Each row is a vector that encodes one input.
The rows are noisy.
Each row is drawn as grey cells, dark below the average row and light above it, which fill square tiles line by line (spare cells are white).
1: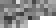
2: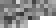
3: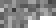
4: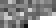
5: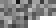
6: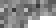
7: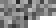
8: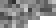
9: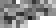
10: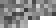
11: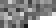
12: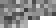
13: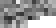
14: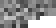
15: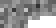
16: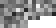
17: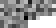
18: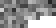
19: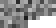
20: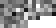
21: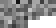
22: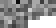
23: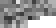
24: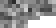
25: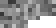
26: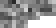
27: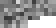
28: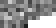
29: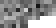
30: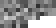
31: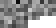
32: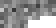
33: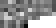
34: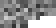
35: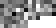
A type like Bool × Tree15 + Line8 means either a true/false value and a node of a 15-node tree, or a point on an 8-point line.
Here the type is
Line6.
